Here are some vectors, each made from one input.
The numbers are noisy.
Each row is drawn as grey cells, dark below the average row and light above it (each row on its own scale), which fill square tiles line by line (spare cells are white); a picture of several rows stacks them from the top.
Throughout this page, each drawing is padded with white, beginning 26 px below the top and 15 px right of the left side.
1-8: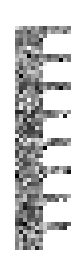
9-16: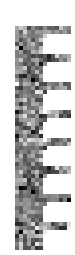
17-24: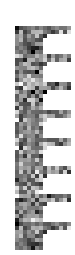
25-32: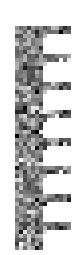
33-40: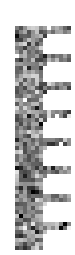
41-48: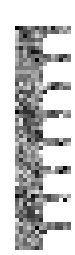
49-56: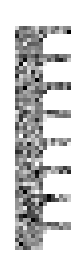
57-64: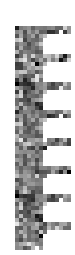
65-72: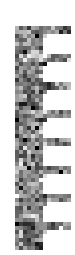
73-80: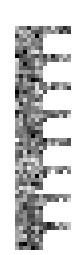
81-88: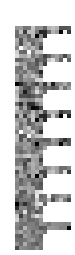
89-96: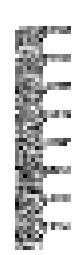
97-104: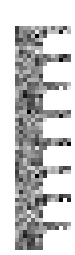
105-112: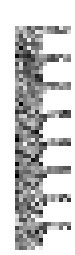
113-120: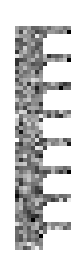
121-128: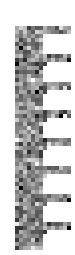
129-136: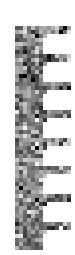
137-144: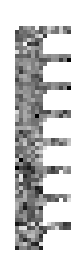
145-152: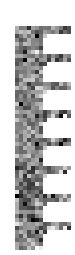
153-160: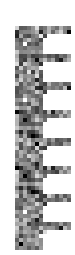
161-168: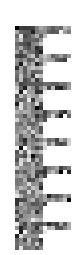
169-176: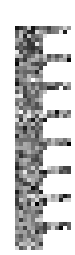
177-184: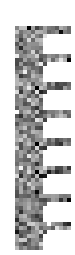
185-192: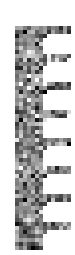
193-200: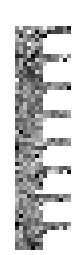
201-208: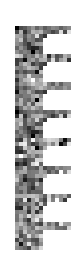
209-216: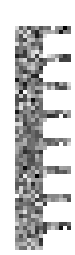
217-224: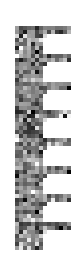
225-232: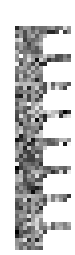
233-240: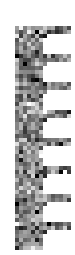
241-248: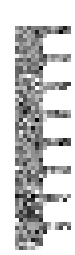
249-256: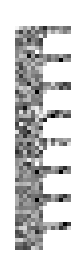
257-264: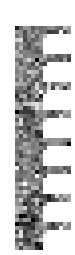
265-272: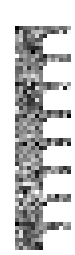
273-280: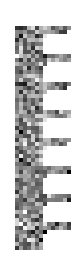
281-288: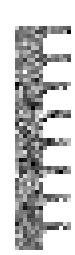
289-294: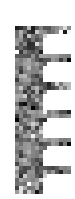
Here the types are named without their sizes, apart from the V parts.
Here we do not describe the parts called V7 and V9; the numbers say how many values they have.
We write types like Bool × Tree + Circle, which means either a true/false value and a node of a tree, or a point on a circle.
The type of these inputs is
(Bool × Bool × Bool + Line) × V9 + V7.
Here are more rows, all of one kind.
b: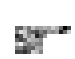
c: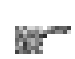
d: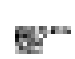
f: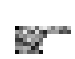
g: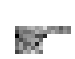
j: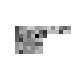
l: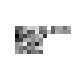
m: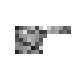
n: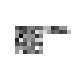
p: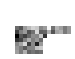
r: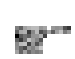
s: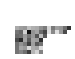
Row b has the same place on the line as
c, m, r and s.
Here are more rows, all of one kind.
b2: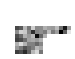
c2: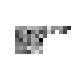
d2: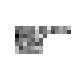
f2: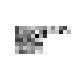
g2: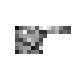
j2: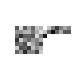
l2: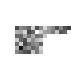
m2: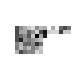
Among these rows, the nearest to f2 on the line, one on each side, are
b2 and d2.
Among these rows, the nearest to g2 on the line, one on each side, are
c2 and m2.
